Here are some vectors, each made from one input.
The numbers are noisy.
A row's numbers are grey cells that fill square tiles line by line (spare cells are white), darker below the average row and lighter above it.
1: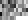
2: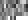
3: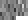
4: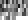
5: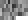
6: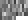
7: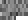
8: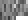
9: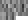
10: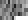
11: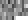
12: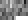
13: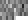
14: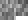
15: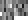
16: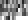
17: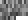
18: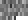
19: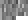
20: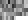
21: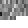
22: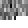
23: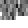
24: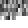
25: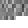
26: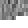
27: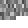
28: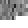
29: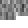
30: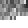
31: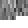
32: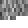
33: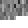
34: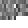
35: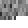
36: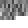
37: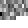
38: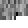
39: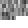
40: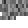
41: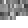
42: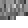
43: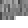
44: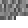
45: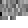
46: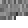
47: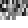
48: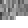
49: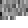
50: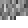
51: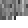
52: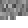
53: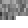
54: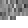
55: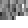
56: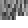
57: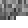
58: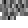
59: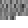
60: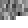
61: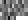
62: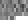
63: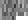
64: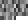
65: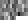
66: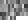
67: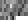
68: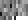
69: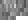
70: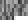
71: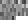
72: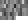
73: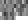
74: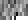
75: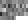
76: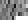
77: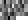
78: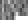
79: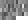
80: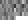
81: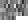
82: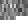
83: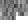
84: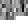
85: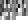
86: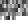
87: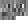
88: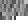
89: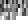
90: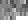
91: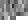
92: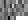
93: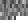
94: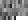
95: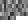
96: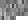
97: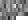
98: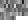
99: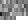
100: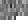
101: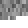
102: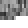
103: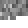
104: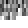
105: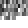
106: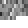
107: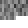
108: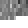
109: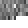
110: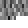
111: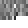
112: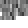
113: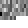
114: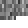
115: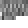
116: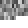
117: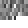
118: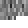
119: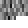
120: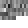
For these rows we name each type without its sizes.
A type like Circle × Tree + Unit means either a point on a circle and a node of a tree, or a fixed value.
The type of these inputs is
List(Circle).
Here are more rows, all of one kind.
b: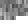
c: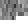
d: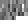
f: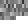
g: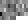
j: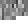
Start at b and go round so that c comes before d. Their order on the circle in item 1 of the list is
b, c, g, d, f, j.
